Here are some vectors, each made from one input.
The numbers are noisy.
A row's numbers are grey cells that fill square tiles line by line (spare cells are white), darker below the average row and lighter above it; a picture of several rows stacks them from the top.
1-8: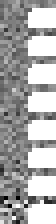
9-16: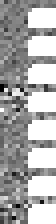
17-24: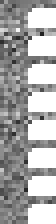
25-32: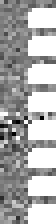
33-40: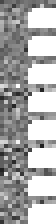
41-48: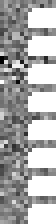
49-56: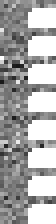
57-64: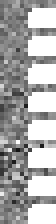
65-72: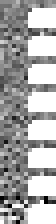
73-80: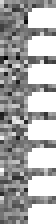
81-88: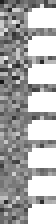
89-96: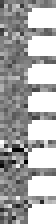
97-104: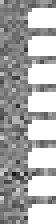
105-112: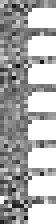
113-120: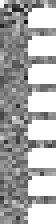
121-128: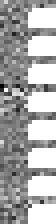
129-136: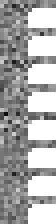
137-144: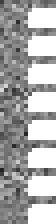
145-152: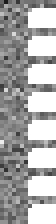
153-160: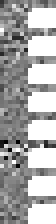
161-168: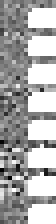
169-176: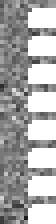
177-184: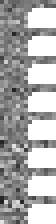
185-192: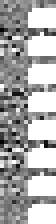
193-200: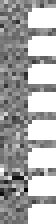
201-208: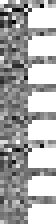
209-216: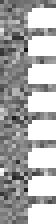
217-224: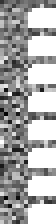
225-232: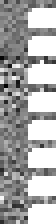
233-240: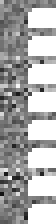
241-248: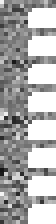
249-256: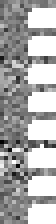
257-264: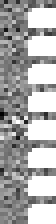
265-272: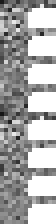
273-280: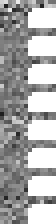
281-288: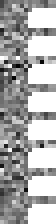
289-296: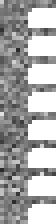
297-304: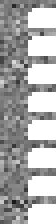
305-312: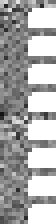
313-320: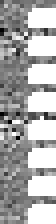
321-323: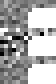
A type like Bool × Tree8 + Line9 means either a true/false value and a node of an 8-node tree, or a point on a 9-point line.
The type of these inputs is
Circle10 + Line7.
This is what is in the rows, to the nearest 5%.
About 50% of them hold a point on a 10-point circle. The rest hold a point on a 7-point line.
